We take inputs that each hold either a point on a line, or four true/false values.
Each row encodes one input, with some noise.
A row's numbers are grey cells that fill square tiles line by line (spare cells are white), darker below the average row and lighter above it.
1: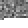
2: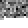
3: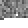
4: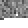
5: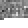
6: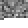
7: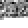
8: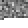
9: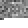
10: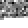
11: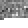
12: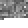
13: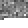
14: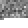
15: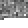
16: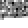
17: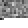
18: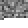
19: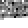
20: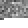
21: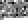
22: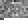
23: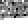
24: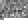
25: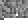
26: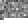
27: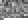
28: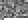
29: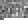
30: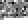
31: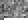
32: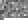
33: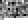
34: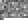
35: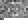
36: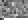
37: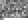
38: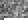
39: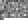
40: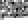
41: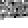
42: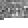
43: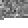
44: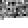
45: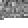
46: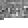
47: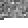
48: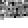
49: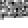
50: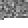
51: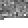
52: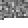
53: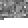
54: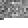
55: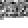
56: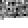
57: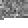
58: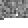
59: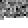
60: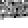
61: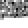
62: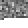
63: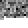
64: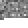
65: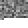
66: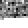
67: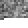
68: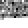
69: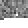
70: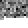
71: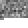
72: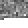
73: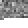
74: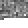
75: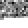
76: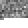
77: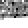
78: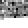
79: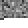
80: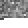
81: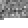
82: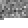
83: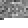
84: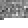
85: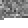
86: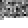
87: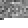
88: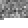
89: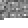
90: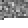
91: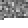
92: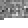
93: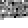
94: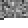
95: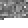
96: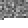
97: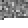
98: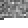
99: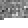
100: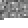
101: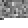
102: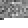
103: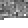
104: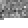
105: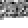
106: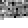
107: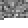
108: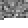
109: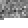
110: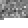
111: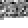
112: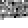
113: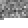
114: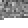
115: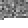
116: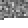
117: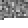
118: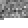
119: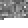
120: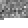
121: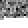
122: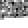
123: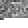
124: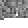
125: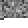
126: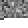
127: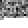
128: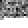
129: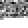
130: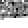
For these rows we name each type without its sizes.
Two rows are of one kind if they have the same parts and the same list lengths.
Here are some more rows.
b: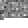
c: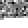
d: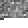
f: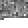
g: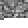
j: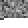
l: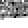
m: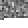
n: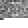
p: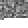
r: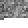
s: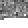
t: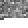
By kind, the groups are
b, d, f, g, j, m, n, p, r, s, t
c, l

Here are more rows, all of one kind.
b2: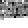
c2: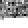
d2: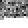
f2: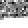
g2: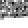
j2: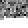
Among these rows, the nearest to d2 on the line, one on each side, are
c2 and j2.
